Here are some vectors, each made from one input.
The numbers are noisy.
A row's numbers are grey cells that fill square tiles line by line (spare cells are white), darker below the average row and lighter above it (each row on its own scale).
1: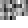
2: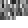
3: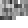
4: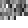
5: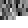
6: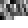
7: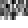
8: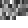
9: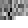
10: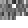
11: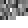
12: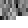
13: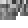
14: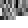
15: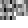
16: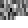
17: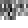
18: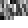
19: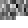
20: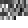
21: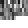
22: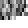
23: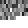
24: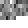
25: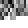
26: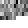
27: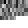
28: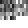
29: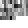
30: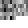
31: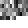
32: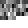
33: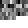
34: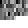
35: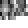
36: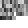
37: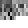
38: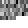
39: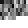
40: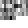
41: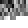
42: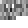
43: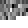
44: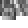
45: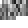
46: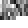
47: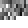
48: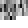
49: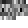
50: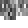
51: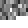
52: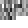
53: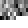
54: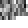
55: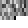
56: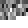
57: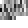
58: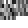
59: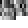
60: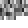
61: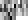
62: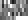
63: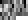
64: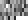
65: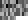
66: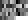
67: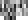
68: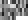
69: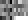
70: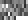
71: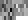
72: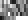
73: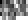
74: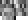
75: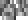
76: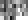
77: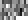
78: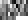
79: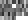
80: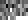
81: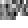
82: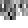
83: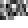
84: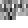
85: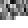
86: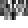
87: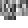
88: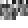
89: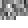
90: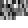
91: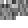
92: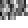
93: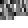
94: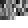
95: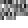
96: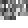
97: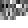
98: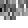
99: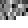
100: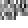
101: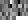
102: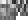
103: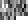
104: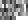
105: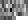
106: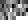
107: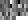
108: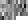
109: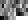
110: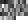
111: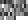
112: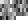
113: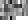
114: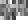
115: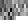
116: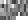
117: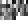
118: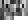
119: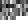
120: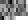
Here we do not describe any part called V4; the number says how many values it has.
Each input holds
a point on an 8-point line, a true/false value and a value of V4.
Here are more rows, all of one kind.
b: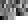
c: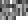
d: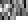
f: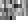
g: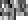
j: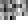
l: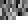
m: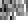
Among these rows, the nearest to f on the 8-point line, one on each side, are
c and g.
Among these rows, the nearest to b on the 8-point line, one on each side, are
d and m.
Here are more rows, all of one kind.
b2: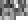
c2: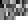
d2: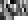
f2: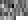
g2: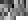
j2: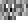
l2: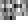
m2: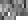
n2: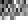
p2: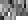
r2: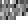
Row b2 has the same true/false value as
c2, j2 and r2.
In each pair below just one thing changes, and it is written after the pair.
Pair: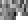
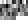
the place on the 8-point line
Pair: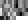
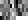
the true/false value
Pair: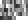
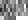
the true/false value
